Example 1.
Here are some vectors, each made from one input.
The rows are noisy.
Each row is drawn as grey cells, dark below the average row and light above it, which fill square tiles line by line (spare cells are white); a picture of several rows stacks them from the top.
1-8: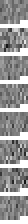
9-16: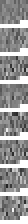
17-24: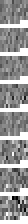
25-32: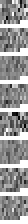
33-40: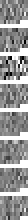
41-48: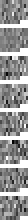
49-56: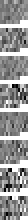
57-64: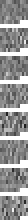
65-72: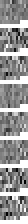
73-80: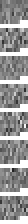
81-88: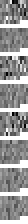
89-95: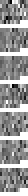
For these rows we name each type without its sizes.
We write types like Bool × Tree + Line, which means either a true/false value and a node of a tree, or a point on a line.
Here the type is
Bool × Bool × Bool × Bool + Line.
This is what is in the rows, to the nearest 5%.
About 15% of them hold a point on a line. The rest hold four true/false values.
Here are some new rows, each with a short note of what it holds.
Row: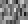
a point on a line
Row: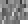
a point on a line
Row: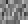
a point on a line
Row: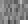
four true/false values
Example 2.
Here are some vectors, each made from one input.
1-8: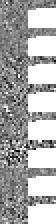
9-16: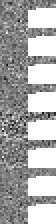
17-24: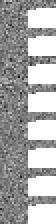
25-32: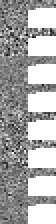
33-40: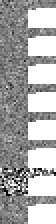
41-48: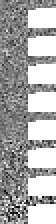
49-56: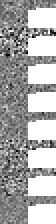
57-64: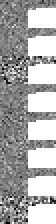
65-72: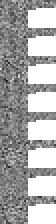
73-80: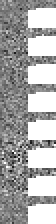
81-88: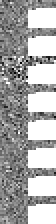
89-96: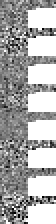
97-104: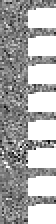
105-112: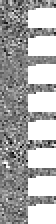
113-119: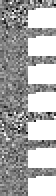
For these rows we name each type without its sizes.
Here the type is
Label × Tree + Unit.
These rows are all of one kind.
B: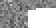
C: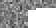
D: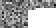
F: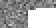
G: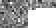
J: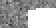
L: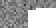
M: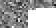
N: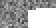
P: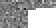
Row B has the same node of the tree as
C, D and N.
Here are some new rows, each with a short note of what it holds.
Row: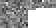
a label and a node of a tree
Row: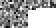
a fixed value
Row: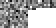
a fixed value
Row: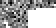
a label and a node of a tree
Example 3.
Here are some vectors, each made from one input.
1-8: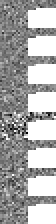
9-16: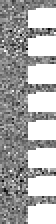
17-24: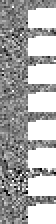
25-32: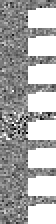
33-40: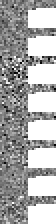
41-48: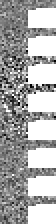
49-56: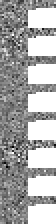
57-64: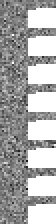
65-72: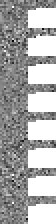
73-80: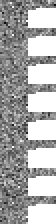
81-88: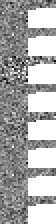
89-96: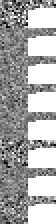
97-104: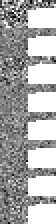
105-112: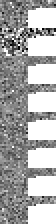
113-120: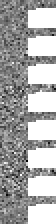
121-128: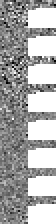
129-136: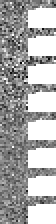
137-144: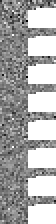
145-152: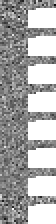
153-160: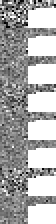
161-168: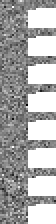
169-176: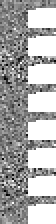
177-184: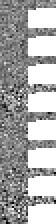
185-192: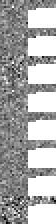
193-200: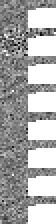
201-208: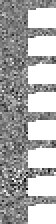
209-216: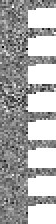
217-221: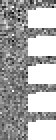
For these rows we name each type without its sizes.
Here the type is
Label × (Tree + Unit).
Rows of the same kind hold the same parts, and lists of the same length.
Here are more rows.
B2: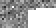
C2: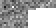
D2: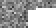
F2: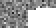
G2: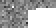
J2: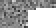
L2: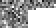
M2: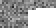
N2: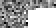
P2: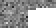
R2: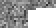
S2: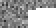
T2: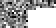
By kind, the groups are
B2, C2, G2, L2, N2
D2, F2, J2, M2, P2, R2, S2, T2

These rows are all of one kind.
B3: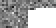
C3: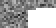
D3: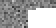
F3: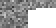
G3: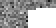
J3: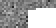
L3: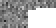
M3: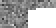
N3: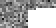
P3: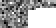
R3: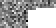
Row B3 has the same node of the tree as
M3, P3 and R3.
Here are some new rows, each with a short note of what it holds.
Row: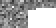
a label
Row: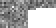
a label
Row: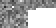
a label
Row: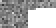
a label and a node of a tree
